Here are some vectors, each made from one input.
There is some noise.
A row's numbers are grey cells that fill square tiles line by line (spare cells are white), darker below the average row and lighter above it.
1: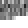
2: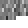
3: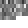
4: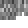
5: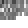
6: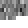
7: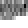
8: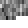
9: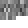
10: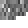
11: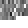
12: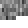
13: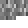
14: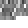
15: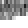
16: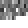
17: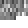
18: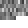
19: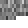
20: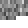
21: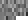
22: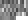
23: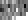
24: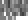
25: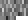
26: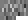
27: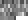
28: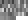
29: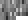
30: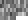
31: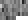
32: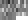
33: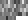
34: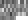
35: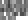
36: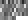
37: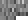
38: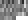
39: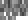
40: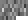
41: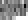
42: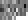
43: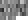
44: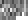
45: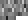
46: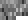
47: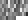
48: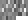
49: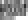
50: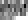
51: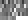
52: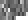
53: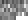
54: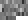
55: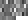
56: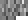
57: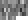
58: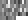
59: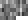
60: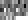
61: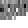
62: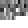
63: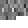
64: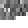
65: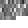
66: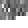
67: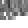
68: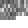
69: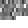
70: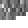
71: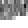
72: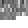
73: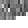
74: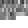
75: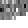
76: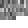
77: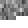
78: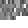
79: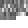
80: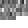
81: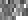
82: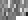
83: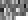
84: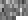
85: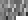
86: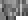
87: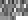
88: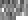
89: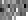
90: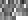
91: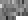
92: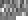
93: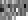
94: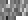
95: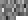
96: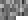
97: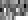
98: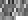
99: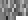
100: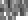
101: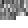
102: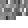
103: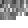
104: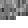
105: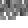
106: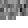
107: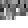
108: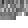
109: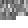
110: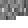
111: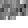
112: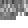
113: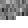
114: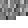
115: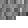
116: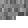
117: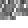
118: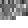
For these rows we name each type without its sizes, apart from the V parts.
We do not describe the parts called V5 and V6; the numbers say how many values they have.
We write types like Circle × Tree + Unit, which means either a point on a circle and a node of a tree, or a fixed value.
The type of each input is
Bool × (Line × Line + V5) + V6.
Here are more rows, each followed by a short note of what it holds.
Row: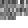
a point on each of two lines and a true/false value
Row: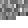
a point on each of two lines and a true/false value
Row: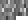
a point on each of two lines and a true/false value
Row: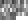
a point on each of two lines and a true/false value
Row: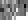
a value of V6
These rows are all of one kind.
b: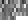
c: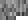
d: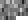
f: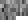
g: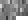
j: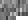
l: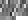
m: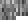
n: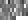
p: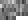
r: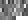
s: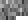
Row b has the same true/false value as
l, n and r.
